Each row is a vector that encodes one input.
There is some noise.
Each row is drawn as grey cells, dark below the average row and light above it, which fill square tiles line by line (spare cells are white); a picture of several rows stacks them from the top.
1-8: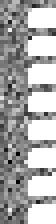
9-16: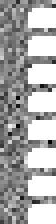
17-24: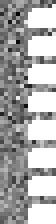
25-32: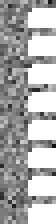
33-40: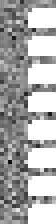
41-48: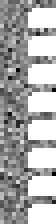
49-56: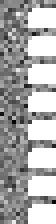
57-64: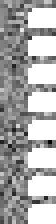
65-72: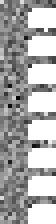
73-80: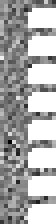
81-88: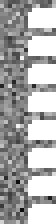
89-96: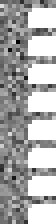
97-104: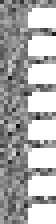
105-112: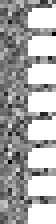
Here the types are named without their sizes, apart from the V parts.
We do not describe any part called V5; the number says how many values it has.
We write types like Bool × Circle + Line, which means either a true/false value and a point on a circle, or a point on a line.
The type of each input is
(Bool × Bool × Bool + V5) × Label + List(Line).
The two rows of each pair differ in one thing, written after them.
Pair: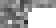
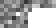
one of the three true/false values
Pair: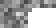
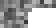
one of the three true/false values
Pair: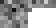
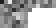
one of the three true/false values
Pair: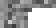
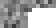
one of the three true/false values
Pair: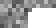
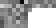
one of the three true/false values
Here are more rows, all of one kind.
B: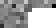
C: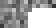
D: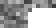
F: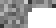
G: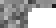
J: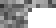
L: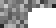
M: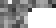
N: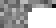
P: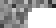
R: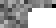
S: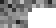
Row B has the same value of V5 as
M and R.
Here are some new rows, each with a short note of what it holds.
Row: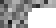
a list of two items
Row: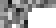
the empty list
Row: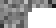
a label and a value of V5
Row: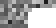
a list of two items
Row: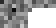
a label and three true/false values
